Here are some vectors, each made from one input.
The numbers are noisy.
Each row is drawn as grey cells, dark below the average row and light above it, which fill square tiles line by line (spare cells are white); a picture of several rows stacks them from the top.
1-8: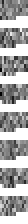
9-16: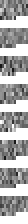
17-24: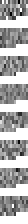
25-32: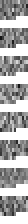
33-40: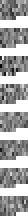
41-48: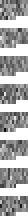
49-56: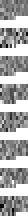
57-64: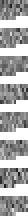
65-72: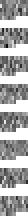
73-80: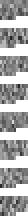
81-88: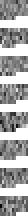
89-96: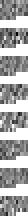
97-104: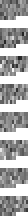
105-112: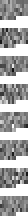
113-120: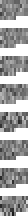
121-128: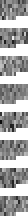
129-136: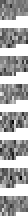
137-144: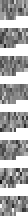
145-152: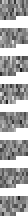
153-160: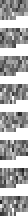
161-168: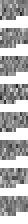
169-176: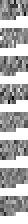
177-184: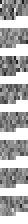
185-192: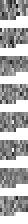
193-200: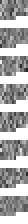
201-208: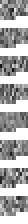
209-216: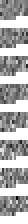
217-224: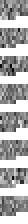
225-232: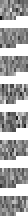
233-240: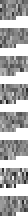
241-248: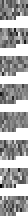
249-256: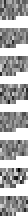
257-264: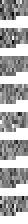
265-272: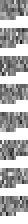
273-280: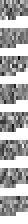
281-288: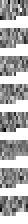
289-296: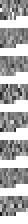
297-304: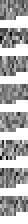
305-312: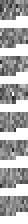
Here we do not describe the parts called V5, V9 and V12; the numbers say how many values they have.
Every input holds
either one of 10 labels and a value of V5, or a node of a 10-node tree, or a true/false value and a value of V9, or a value of V12.
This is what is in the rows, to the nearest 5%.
About 30% of them hold one of 10 labels and a value of V5. About 15% of them hold a node of a 10-node tree. About 25% of them hold a true/false value and a value of V9. The rest hold a value of V12.
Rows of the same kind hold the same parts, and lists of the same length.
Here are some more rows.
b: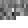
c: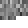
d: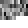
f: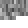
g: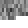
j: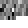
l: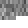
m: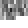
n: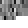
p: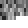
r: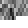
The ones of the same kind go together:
b, c, d, j
f, g, l, m
n, r
p

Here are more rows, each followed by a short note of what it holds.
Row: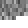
one of 10 labels and a value of V5
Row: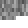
one of 10 labels and a value of V5
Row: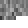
a value of V12
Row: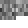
a value of V12
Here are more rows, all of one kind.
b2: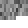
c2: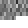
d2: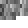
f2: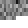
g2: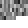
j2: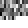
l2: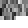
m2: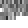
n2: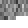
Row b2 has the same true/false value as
g2 and m2.
